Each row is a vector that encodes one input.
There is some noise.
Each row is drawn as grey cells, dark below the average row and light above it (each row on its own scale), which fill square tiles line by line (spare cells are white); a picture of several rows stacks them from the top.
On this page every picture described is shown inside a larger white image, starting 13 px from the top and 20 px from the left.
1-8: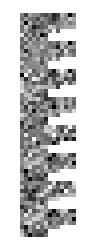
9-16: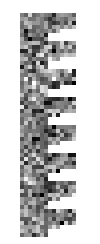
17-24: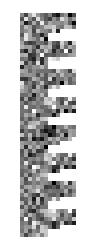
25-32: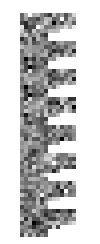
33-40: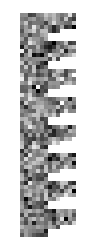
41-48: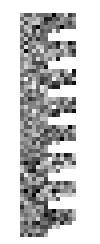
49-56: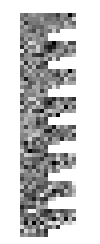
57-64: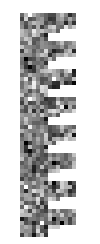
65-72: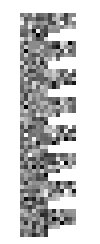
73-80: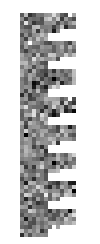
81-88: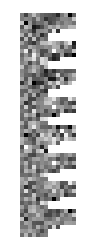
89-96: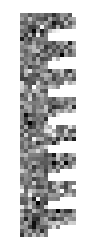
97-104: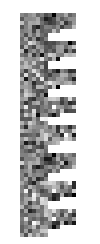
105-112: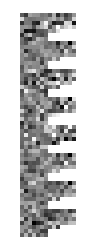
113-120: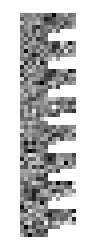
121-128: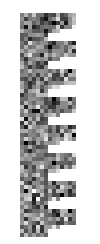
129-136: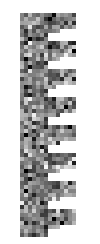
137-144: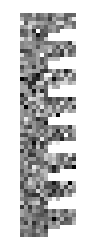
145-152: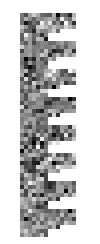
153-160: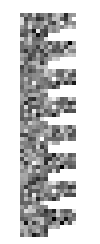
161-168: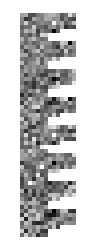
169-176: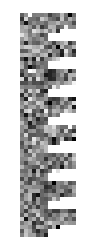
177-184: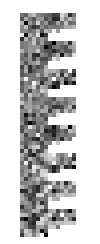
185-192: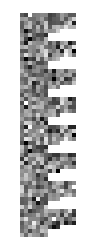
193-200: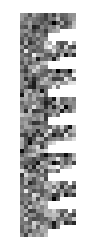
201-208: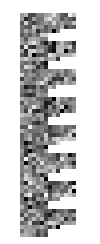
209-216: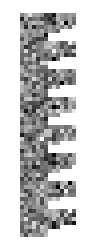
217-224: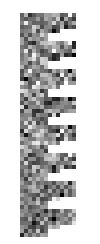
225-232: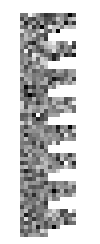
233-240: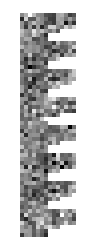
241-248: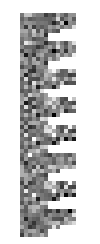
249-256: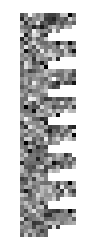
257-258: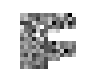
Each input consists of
either a point on a 6-point line, or a list of up to three points on a 7-point line.
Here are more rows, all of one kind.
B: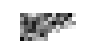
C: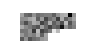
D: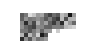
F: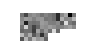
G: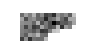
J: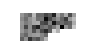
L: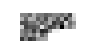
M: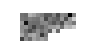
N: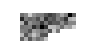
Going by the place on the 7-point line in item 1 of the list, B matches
F and M.
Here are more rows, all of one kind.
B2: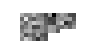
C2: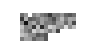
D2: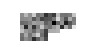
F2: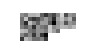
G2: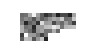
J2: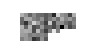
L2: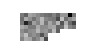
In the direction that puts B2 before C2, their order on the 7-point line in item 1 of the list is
J2, D2, B2, F2, C2, L2, G2.
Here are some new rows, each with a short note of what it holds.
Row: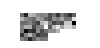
a list of one item
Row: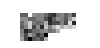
a list of one item
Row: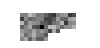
a list of two items
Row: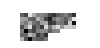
a list of one item
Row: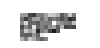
a point on a 6-point line
